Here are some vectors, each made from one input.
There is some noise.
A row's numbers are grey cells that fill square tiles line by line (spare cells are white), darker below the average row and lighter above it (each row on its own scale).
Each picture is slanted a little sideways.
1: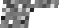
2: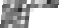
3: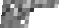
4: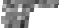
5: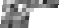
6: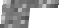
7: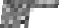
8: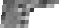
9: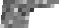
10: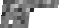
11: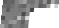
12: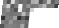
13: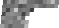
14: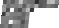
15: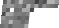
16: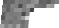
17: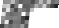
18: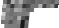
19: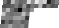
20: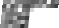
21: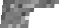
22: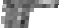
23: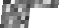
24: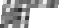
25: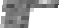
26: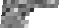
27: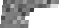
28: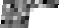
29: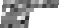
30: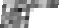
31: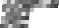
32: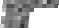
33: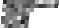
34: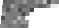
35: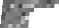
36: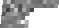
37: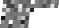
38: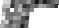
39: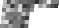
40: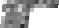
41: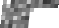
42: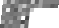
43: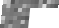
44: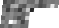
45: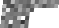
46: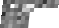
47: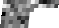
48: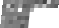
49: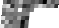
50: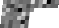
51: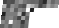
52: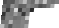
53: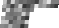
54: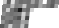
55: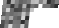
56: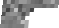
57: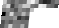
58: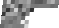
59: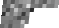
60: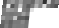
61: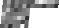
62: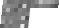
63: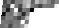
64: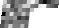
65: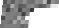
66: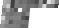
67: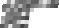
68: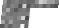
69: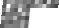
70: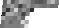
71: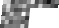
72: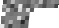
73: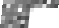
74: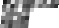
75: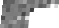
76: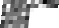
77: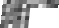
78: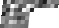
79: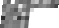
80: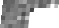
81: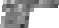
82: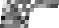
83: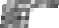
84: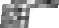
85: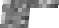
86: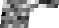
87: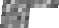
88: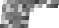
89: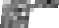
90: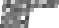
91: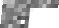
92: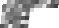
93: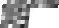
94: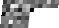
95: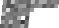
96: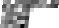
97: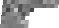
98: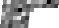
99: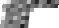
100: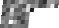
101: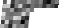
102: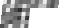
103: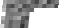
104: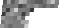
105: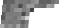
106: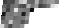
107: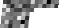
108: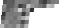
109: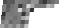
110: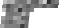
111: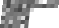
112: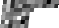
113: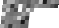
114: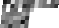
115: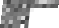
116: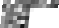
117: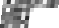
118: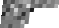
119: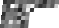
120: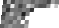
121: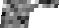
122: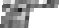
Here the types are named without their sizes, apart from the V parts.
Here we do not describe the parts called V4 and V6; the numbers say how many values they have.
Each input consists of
either a point on a line and a value of V6, or a true/false value and a value of V4.
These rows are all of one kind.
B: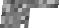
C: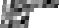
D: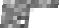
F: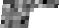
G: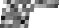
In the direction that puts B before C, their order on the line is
G, B, C, F, D.
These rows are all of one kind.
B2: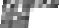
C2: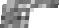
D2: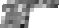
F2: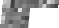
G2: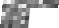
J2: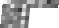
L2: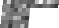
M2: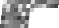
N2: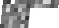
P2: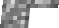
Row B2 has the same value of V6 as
N2 and P2.
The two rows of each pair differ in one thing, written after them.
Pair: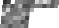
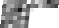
the value of V6
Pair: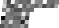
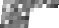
the place on the line
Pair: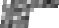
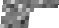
the value of V6
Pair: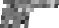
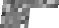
the place on the line
